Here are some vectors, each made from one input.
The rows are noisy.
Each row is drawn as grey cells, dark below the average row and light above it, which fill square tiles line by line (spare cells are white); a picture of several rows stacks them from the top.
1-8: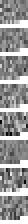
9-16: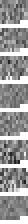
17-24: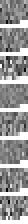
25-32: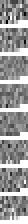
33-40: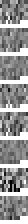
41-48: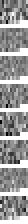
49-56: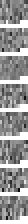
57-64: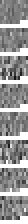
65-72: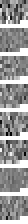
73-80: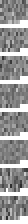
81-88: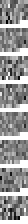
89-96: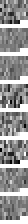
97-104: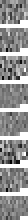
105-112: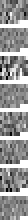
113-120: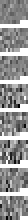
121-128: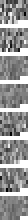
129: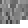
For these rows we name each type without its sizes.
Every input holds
either a point on a line and three true/false values, or a node of a tree.
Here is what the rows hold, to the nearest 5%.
About 65% of them hold a point on a line and three true/false values. The rest hold a node of a tree.
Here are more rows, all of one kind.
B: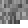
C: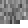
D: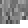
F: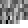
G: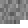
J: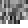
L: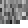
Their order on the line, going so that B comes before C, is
L, D, F, J, B, C, G.
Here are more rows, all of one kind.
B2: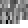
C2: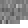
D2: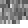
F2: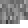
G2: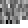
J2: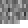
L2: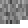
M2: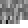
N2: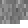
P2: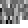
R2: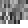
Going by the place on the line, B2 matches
F2, N2, P2 and R2.
